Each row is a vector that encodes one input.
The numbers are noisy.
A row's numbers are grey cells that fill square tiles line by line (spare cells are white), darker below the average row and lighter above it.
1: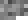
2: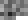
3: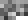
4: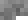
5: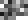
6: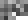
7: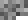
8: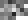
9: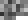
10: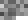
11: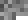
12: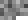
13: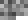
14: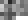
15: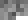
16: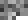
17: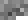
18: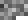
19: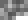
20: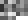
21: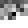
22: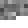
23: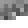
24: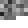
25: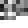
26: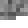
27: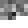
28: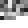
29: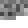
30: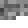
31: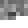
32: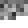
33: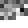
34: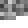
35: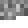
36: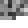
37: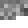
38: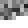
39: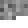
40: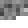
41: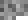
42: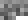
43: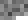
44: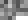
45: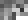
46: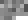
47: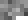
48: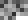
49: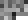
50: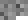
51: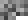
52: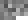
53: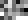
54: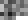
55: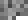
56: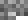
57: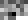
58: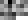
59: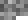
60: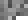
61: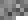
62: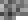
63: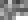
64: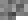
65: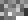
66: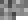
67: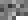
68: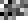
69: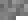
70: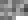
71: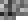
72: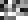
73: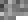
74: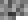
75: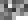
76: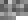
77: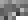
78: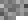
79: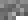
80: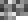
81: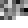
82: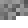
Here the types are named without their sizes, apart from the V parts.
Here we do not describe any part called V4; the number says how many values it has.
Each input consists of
a true/false value, together with either a point on a line, or a value of V4.
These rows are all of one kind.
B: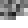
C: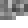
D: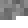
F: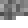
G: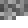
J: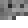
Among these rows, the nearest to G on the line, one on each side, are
D and F.
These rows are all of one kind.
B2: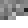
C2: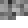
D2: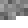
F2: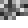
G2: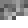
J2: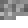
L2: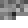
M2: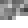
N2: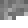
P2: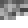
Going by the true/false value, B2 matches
C2, D2 and F2.
